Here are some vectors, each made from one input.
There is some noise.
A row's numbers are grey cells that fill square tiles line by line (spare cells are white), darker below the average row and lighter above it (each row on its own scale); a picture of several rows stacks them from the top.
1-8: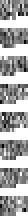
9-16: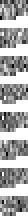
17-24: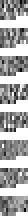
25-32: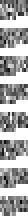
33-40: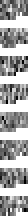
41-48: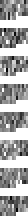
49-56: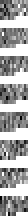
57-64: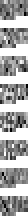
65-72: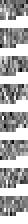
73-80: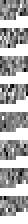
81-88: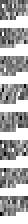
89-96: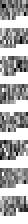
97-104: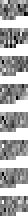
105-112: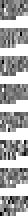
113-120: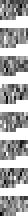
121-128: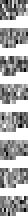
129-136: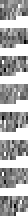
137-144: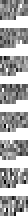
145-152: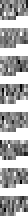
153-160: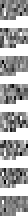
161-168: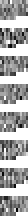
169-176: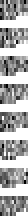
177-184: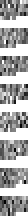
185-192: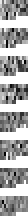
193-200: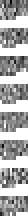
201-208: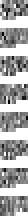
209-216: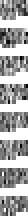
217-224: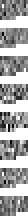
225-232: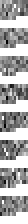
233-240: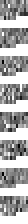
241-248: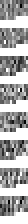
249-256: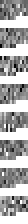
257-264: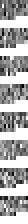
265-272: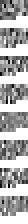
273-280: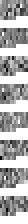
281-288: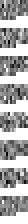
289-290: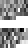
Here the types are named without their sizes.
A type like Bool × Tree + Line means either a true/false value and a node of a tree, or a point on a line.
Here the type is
Circle × Line × Line × Tree + Unit.
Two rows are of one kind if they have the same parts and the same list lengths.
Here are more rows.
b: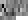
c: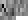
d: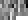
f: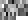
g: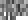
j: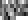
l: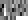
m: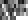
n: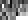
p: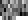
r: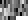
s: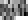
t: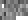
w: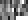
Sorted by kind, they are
b, c
d, f, g, j, l, m, n, p, r, s, t, w

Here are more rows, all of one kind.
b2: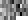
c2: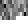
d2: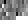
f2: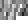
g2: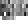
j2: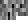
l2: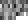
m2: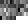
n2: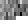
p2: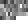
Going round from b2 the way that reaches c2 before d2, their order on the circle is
b2, c2, p2, l2, f2, g2, d2, n2, m2, j2.
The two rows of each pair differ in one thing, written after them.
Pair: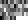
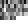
the node of the tree
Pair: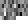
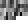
the place on the circle
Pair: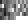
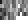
the node of the tree
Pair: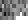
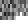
the place on the circle
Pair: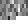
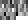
the place on one of the two lines
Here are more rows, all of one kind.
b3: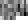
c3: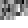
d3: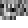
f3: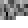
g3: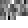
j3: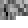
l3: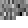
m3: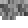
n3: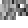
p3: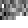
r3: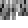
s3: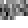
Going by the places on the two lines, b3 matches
f3, j3, m3 and s3.
